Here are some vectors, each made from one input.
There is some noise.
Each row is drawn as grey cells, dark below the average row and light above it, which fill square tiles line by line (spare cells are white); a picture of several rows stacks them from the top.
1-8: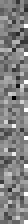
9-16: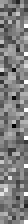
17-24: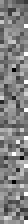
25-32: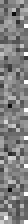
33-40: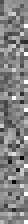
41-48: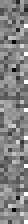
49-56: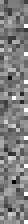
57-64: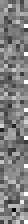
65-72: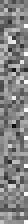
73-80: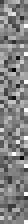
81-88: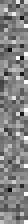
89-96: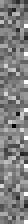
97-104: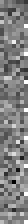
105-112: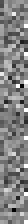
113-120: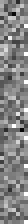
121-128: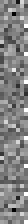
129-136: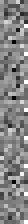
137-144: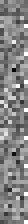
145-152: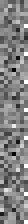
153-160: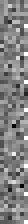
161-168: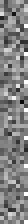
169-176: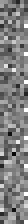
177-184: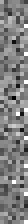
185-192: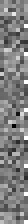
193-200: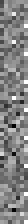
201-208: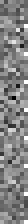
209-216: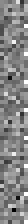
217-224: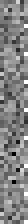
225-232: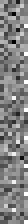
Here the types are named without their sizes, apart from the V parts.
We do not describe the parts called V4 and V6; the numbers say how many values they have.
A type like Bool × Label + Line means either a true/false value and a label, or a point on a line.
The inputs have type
(Bool × V6 + Tree) × V4.
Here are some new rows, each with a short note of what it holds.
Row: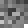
a node of a tree and a value of V4
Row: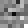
a node of a tree and a value of V4
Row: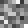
a true/false value, a value of V4 and a value of V6
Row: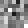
a node of a tree and a value of V4
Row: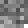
a node of a tree and a value of V4
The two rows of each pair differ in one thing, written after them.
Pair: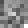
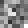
the value of V4
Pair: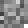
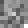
the value of V6
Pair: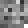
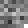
the value of V6
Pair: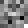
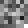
the true/false value
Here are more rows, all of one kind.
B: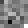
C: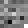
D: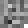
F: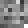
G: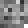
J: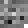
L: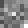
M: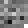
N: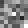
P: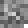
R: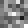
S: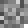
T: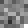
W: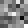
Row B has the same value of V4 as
L, P, S and T.
